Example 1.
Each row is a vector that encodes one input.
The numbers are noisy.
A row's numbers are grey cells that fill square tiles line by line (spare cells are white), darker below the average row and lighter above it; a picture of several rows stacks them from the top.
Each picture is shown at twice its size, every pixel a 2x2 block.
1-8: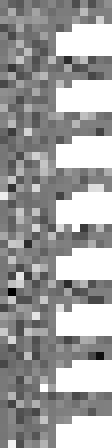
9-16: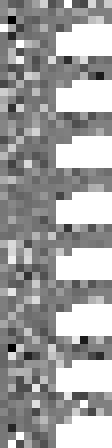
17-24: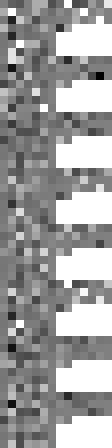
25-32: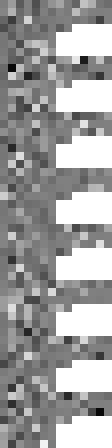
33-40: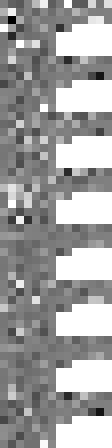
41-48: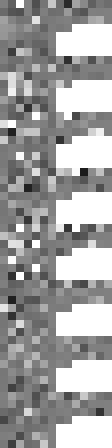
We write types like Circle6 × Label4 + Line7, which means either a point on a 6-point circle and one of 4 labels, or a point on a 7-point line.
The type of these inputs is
Tree9.
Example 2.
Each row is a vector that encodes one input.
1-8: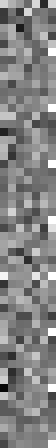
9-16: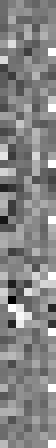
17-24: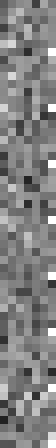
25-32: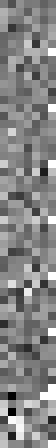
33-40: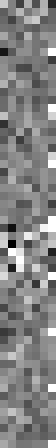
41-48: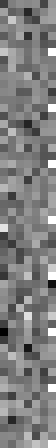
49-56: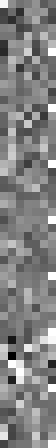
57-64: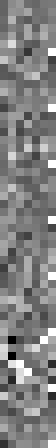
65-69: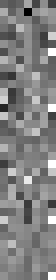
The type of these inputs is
Tree11 + Unit.
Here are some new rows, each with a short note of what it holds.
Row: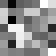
a fixed value
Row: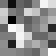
a fixed value
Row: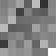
a node of an 11-node tree
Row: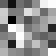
a fixed value
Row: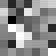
a fixed value
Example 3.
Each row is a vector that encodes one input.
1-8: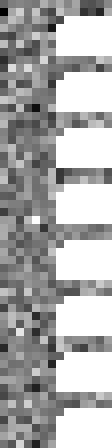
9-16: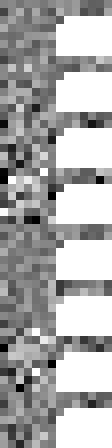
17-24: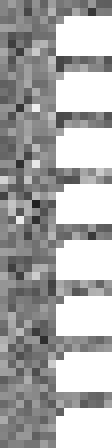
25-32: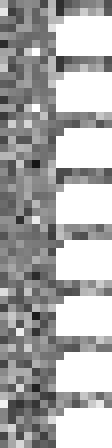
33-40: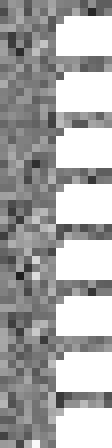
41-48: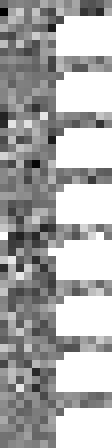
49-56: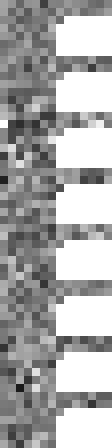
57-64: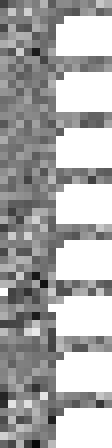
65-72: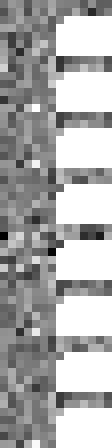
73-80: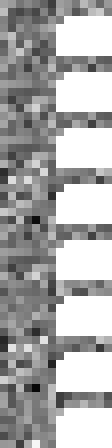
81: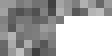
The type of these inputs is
Line5.
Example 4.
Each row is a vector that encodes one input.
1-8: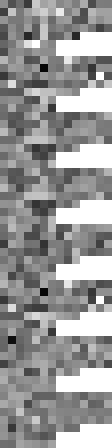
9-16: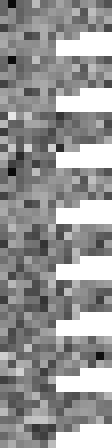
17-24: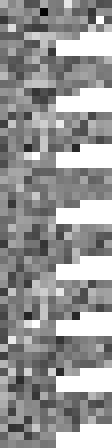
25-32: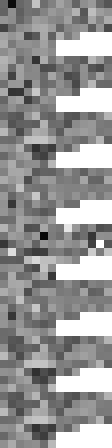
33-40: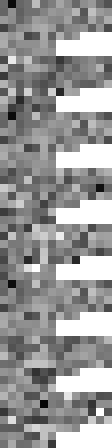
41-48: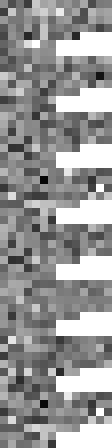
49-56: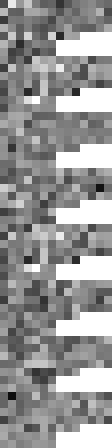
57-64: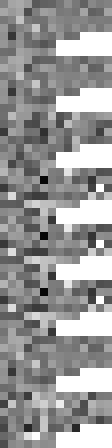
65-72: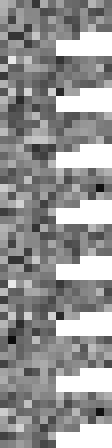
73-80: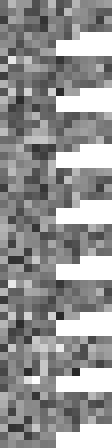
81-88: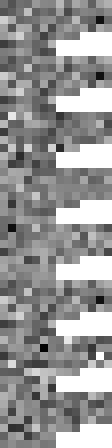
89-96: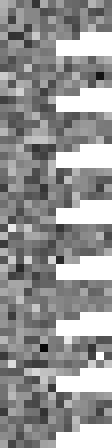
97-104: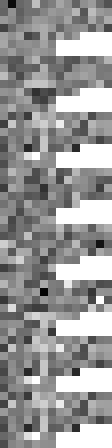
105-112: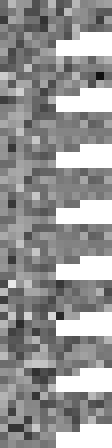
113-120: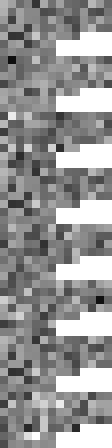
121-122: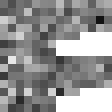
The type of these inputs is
Tree9.
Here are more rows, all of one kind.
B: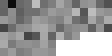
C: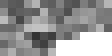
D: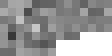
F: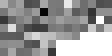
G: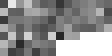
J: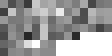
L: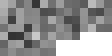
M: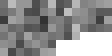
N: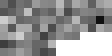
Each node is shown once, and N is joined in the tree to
C.
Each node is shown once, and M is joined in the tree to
D and G.
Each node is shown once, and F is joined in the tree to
L.
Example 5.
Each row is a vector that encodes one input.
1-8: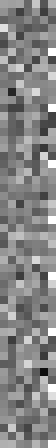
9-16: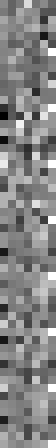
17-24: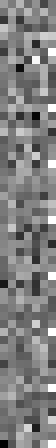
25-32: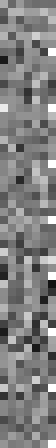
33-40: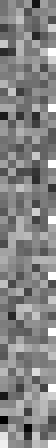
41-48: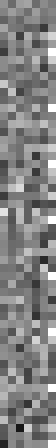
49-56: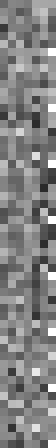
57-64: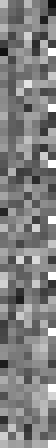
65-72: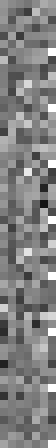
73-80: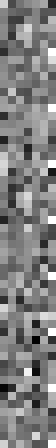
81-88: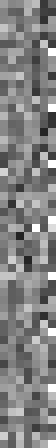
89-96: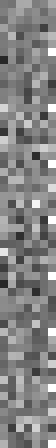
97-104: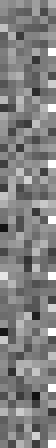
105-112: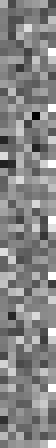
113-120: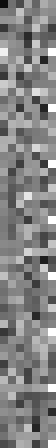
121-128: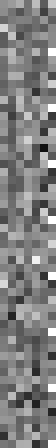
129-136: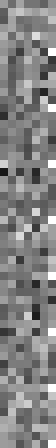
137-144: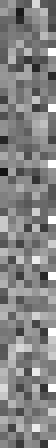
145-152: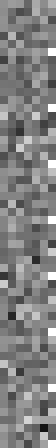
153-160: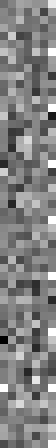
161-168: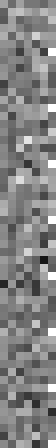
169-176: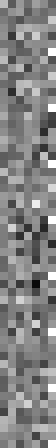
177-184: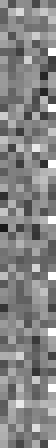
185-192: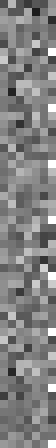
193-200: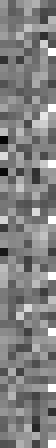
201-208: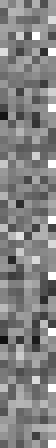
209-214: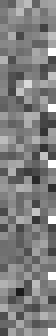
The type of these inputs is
Line17.
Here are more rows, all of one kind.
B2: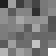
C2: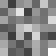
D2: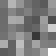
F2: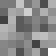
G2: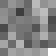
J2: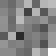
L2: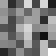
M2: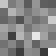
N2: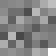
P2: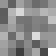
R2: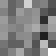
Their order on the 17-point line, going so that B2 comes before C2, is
D2, B2, G2, N2, J2, F2, P2, M2, C2, L2, R2.
